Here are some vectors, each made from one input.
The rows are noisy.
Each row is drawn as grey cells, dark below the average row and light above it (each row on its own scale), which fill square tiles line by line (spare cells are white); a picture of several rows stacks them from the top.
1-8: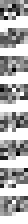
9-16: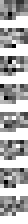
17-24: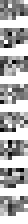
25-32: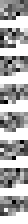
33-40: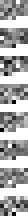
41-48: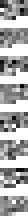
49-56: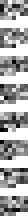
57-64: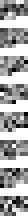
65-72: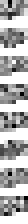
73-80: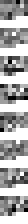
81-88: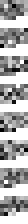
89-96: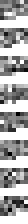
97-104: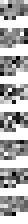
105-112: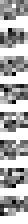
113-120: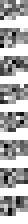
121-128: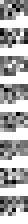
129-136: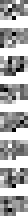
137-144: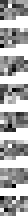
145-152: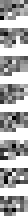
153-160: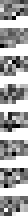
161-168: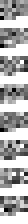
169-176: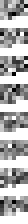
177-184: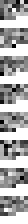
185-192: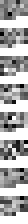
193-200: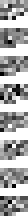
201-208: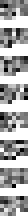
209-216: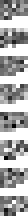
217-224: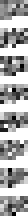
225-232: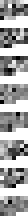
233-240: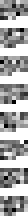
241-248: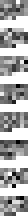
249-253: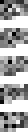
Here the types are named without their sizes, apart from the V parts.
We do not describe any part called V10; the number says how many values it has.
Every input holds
a value of V10, together with either a point on a circle, or a point on a line.
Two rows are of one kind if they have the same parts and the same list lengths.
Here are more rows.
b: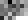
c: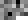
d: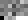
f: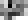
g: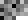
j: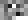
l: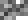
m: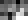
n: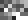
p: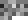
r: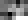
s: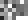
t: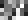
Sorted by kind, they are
b, d, g, l, n, s
c, f, j, m, p, r, t

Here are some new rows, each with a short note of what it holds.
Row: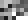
a point on a circle and a value of V10
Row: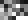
a point on a line and a value of V10
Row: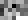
a point on a circle and a value of V10
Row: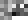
a point on a line and a value of V10
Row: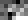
a point on a line and a value of V10
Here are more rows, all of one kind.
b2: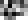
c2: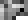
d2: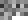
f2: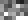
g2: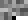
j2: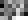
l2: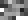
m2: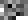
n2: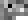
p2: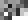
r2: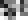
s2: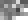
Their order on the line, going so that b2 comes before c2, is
r2, b2, n2, j2, d2, s2, p2, m2, g2, l2, c2, f2.
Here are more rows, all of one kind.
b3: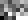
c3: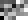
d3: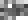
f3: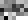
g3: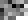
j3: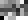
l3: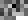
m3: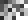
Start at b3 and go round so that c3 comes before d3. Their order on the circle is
b3, c3, m3, g3, l3, f3, d3, j3.
